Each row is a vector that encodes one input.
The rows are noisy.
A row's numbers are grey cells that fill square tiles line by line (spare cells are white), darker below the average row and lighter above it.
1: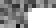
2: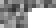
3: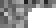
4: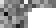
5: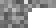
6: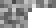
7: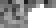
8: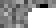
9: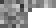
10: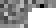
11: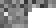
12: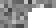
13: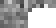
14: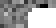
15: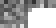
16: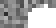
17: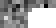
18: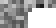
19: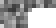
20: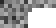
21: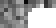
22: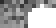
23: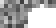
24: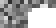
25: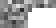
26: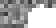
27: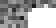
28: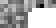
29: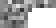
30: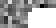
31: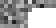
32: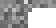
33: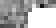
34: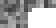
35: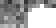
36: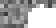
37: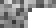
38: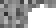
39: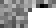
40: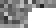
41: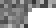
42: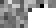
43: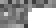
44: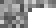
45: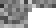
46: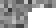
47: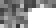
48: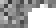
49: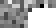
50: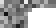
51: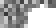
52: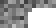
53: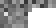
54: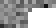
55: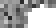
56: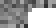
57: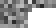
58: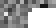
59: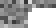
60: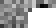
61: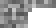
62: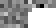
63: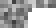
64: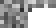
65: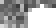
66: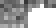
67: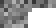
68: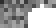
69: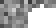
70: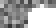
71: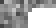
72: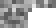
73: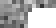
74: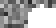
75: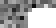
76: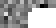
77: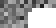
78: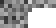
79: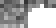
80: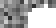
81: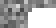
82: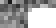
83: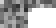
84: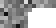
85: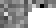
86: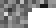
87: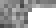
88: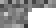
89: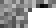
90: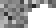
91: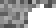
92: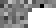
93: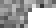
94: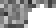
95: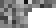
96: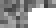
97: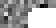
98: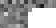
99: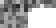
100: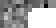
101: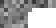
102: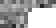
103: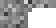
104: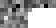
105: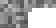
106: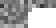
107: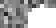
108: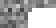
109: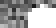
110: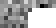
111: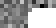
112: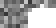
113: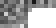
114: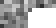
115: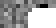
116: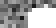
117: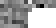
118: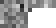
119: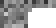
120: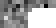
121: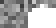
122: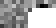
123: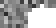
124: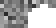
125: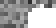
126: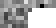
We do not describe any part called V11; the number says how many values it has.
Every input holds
a point on a 9-point line, a true/false value and a value of V11.
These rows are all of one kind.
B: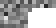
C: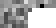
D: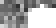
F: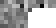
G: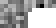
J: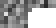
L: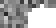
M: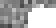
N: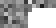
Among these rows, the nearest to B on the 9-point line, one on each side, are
L and M.
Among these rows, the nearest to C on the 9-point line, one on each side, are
G and N.
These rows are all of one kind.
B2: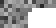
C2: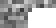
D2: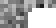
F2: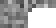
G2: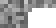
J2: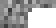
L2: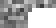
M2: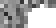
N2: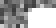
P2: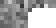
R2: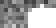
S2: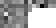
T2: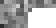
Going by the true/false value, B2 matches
N2, R2 and S2.
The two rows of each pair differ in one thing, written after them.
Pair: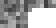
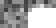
the value of V11
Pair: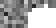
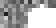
the value of V11
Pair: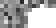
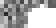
the value of V11
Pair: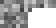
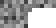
the true/false value
